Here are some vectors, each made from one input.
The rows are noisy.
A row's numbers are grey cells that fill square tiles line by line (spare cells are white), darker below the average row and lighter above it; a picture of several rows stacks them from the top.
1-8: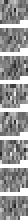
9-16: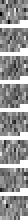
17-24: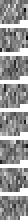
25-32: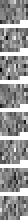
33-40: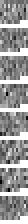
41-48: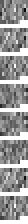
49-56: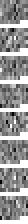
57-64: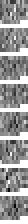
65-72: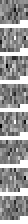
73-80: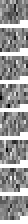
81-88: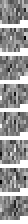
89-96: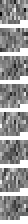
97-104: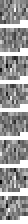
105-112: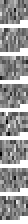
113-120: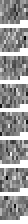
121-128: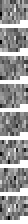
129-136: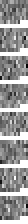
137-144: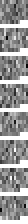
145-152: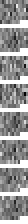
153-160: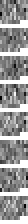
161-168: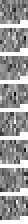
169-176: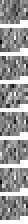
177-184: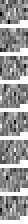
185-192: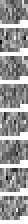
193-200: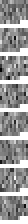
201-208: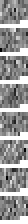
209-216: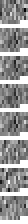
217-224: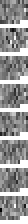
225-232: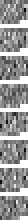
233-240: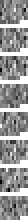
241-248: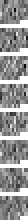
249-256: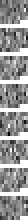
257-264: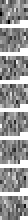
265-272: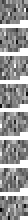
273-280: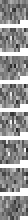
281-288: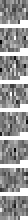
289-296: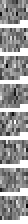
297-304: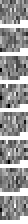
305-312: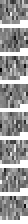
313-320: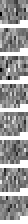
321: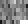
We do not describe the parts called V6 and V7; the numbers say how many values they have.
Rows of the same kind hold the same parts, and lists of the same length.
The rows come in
2 kinds.
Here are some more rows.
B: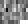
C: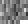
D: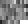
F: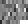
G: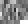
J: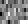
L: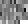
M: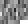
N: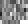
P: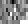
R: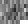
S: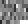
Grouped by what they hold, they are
B, J, L, N, P
C, D, F, G, M, R, S

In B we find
a point on a 10-point line and a value of V6.
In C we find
a true/false value, a value of V6 and a value of V7.
